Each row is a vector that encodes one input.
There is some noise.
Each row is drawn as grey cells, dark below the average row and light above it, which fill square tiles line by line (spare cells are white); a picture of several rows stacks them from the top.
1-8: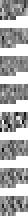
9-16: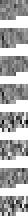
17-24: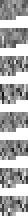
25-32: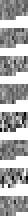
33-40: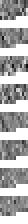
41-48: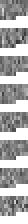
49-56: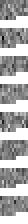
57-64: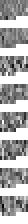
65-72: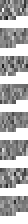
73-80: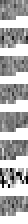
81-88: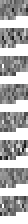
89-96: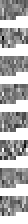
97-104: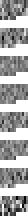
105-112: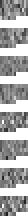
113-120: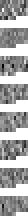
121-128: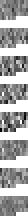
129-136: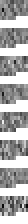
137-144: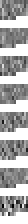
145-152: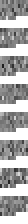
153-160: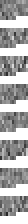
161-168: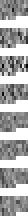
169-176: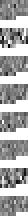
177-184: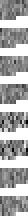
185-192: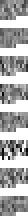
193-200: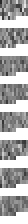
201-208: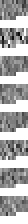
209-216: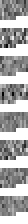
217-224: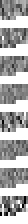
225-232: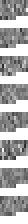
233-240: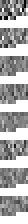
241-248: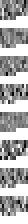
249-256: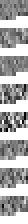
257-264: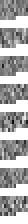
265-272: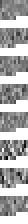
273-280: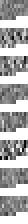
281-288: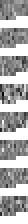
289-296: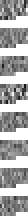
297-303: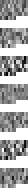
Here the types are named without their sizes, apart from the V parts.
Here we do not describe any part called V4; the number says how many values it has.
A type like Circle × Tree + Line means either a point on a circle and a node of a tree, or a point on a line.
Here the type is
(Line + Tree) × (Line + V4).
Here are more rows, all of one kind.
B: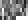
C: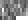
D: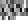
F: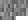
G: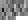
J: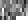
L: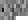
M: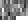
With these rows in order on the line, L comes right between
F and G.
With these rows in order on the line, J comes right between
B and C.
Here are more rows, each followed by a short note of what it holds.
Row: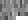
a point on each of two lines
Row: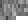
a point on a line and a node of a tree
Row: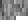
a point on a line and a node of a tree
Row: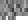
a point on a line and a value of V4
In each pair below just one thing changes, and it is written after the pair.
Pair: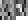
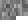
the value of V4
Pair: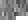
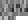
the value of V4
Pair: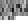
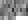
the value of V4
